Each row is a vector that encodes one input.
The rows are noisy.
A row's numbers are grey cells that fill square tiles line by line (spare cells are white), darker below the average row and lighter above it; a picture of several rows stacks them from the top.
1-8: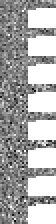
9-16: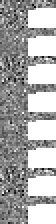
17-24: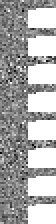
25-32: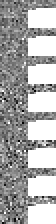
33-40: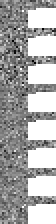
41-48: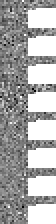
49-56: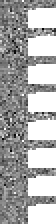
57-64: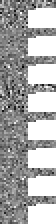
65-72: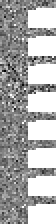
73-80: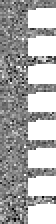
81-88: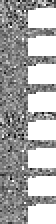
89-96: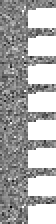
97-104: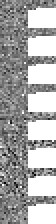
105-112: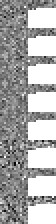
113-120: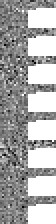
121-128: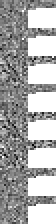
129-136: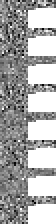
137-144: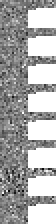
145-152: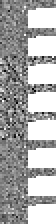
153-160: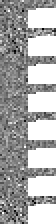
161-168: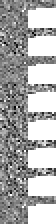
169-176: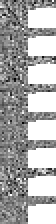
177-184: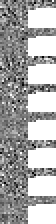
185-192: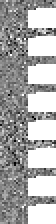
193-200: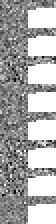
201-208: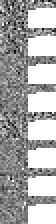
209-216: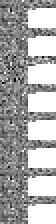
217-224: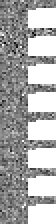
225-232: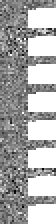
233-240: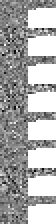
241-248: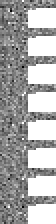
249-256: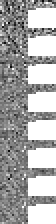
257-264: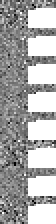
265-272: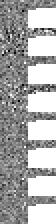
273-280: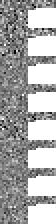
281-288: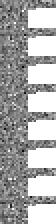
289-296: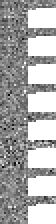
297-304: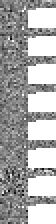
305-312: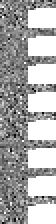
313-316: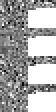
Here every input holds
either a point on a 7-point line, or a list of up to three points on a 6-point line.
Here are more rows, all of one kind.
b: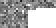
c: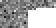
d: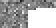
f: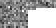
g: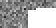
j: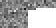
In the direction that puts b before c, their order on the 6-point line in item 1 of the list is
f, b, d, g, j, c.
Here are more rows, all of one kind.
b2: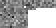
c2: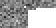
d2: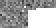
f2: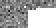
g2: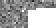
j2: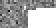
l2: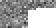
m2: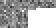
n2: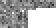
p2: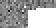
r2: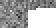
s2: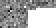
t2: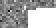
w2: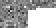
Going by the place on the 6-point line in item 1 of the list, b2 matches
c2, f2, s2 and w2.
